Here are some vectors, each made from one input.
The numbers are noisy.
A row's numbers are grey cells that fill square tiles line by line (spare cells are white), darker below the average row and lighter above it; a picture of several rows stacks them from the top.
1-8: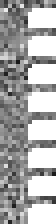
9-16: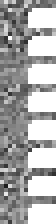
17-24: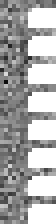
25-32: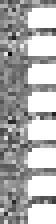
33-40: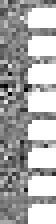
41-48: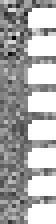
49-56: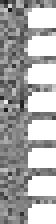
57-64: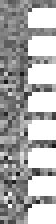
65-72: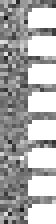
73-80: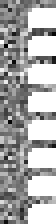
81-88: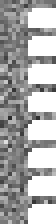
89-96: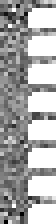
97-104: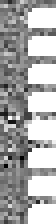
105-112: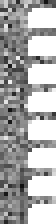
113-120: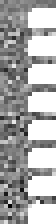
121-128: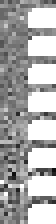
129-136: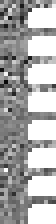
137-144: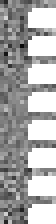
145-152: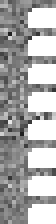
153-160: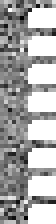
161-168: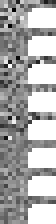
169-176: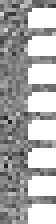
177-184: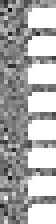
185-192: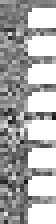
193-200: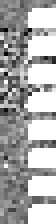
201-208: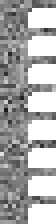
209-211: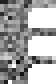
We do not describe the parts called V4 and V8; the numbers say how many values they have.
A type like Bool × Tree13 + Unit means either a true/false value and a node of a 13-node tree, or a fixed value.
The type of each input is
Label5 + (Line6 + V8) × V4 + Line7.
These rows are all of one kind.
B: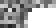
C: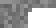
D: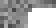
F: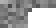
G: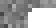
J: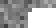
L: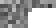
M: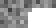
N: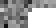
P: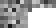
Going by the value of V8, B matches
G and J.
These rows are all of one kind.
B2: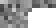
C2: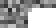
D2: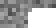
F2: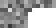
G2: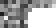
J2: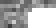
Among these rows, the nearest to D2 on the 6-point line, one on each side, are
B2 and J2.
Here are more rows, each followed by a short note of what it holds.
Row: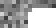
a point on a 6-point line and a value of V4
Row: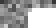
one of 5 labels
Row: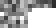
a point on a 7-point line
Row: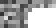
a point on a 6-point line and a value of V4
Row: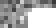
one of 5 labels
